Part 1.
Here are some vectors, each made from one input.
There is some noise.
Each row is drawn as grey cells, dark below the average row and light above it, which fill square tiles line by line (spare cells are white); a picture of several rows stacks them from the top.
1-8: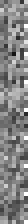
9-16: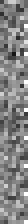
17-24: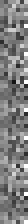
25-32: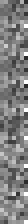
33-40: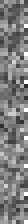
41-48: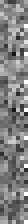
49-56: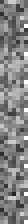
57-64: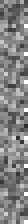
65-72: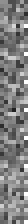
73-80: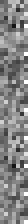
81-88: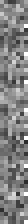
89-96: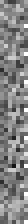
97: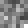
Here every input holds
a point on a 14-point circle.
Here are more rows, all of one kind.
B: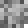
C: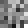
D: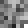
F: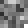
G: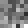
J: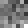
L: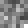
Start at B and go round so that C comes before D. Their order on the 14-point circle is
B, C, D, F, J, G, L.
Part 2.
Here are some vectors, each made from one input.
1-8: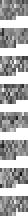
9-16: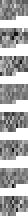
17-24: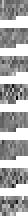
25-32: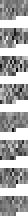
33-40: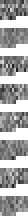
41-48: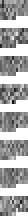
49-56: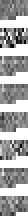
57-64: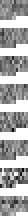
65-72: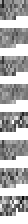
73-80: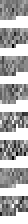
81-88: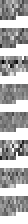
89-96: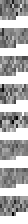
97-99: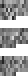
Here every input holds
a point on a 10-point line.
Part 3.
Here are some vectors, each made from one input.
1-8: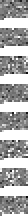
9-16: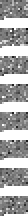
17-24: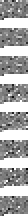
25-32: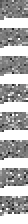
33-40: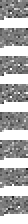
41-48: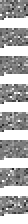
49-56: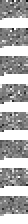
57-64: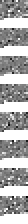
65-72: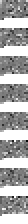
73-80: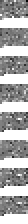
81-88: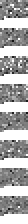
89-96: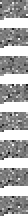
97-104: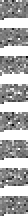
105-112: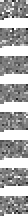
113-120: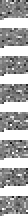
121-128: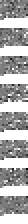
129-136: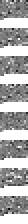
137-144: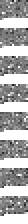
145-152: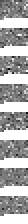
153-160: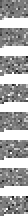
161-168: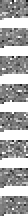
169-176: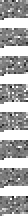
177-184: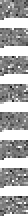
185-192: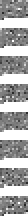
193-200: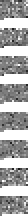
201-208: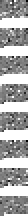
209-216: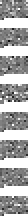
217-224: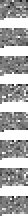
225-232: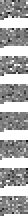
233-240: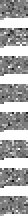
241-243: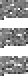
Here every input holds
a point on a 12-point line.
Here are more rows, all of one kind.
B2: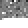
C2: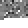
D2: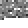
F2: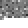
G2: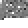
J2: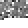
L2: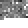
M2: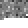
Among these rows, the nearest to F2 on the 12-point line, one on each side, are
L2 and M2.
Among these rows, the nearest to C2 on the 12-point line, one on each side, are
B2 and J2.
